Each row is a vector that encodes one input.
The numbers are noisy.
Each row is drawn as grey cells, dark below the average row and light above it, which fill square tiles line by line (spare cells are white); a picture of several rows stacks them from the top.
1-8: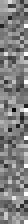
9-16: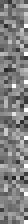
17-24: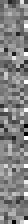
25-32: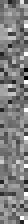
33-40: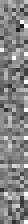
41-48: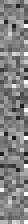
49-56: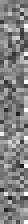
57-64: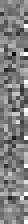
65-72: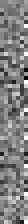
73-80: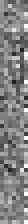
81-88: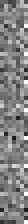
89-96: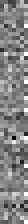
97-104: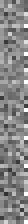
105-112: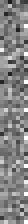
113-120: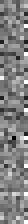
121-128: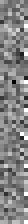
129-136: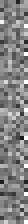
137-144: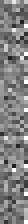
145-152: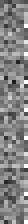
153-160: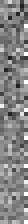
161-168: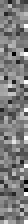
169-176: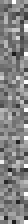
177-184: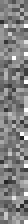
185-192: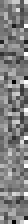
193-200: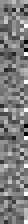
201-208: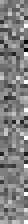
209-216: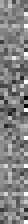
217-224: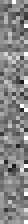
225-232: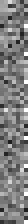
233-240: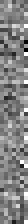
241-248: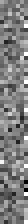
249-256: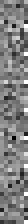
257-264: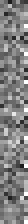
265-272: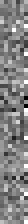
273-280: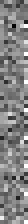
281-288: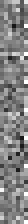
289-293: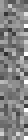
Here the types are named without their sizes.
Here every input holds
either a point on a circle, or a point on a line, or a node of a tree.
